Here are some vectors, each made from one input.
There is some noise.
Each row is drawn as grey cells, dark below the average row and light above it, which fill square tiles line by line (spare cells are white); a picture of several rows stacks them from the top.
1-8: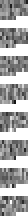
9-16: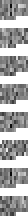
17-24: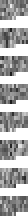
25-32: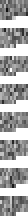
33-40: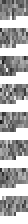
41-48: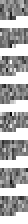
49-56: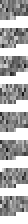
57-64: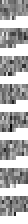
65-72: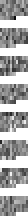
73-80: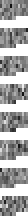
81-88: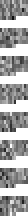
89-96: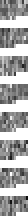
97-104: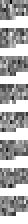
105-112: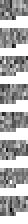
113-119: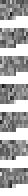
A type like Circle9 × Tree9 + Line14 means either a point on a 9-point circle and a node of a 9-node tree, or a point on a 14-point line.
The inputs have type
(Bool × Bool × Bool × Bool + Line6) × Circle10.
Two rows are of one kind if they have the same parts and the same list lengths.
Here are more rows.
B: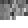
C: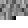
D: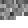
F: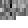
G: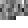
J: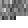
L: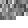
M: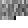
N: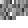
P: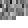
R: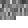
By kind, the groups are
B, C, D, F, G, J, M, R
L, N, P

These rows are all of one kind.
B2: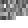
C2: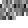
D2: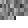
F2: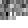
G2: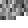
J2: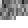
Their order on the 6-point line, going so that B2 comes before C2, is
B2, G2, D2, C2, F2, J2.
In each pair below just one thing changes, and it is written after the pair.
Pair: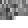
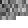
one of the four true/false values
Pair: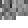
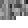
the place on the 10-point circle
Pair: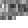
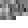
one of the four true/false values
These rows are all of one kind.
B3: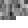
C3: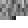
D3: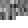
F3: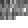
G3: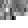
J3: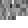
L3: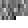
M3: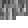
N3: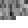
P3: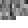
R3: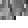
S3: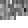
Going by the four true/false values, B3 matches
N3 and P3.
